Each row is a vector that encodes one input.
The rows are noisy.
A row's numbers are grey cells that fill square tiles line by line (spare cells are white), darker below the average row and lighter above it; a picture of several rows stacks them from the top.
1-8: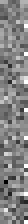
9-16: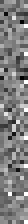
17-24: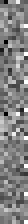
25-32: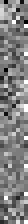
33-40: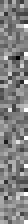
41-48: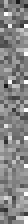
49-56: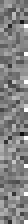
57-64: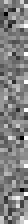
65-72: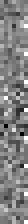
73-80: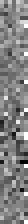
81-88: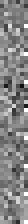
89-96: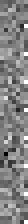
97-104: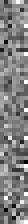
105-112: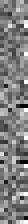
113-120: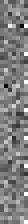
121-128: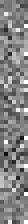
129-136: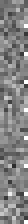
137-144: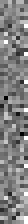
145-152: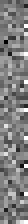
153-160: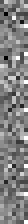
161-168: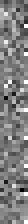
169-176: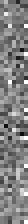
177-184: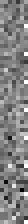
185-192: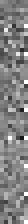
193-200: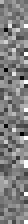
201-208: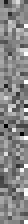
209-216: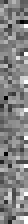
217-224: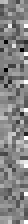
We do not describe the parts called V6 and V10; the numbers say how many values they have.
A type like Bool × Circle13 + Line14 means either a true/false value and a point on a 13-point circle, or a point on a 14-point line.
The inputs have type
Label5 + (Line5 + V6) × V10.
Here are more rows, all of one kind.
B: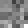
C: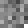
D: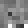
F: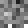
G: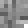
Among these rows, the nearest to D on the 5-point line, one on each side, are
F and G.
